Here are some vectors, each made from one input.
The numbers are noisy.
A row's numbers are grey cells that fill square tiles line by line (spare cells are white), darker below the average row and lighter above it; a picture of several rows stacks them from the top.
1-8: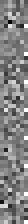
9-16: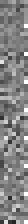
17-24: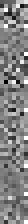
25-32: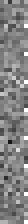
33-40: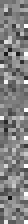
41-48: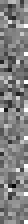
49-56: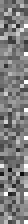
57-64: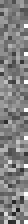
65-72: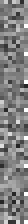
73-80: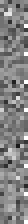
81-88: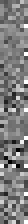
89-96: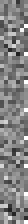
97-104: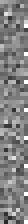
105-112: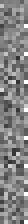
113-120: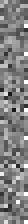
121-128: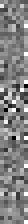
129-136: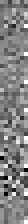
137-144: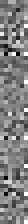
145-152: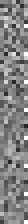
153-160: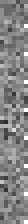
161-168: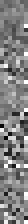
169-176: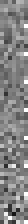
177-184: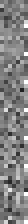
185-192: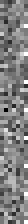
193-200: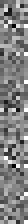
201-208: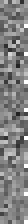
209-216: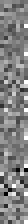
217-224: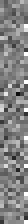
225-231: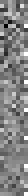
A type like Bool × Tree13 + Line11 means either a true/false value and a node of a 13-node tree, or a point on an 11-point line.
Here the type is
Label6 × (Line8 + List3(Line6)).
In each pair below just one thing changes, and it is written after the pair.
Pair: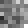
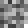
the label
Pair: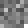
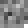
the label
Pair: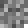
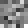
the label
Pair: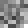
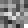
the label
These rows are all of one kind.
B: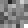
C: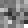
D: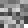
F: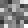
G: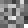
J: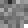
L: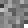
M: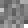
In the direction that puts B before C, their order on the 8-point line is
F, D, B, L, G, C, M, J.
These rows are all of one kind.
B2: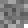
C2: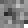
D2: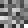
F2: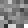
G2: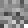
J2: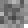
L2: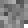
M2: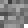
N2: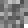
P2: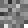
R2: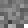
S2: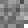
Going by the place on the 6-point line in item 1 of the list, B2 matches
F2 and R2.
